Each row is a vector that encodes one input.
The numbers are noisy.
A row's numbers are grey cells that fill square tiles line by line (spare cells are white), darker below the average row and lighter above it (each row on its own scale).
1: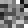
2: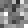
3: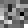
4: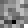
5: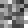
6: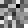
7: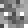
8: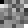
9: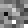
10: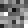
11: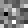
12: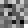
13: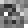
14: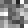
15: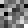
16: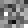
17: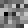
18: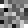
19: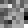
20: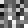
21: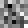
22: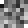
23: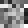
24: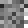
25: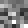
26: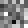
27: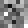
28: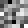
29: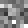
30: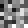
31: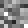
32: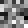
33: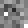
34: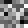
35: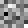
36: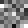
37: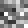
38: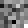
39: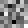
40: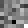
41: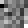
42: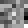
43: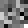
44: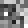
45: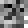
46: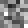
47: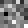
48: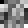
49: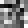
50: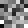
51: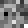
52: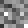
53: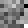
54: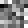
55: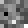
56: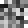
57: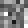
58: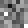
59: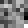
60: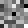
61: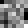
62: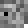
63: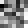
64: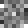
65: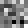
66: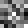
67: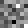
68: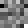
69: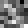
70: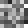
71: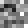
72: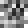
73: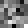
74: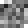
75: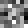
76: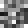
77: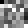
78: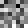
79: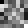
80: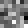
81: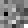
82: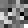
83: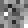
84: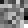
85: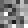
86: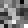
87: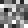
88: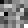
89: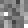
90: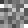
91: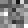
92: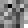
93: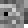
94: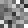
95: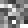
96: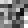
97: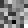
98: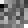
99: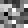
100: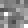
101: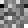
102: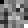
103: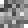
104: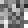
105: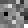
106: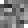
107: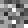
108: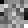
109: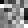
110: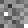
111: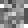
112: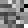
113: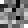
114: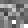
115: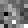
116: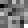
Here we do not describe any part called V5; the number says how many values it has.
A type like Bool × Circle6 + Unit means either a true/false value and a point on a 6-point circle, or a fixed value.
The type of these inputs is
List2(Bool × V5).
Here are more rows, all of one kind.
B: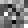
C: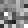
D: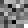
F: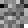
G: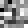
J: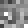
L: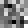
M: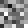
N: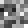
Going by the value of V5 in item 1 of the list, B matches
G, L and N.
